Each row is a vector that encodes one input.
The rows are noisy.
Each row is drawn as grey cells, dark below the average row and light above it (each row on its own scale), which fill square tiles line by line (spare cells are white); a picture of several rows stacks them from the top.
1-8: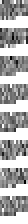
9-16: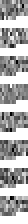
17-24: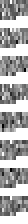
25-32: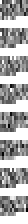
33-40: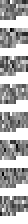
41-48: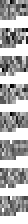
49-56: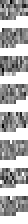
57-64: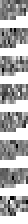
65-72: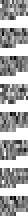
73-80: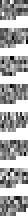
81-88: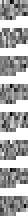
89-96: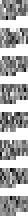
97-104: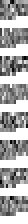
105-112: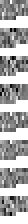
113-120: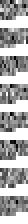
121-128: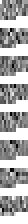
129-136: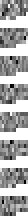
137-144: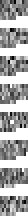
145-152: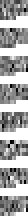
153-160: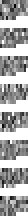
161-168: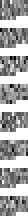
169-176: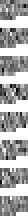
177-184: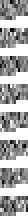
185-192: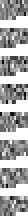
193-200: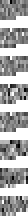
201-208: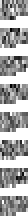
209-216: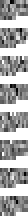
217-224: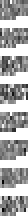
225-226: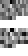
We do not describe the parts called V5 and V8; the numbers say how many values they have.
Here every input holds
either a value of V5 and a value of V8, or a list of up to two points on a 7-point line.
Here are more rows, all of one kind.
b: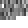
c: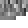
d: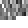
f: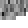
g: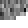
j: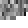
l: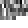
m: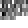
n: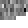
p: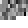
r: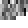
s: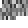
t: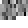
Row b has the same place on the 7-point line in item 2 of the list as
g and m.
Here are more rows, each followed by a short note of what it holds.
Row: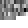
a list of two items
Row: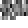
a list of two items
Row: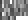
a list of one item
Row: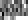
a list of two items
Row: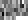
a list of two items
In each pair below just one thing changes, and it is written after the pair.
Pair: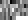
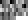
the value of V8
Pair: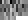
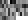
the value of V5
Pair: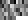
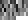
the value of V5
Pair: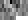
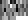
the value of V8
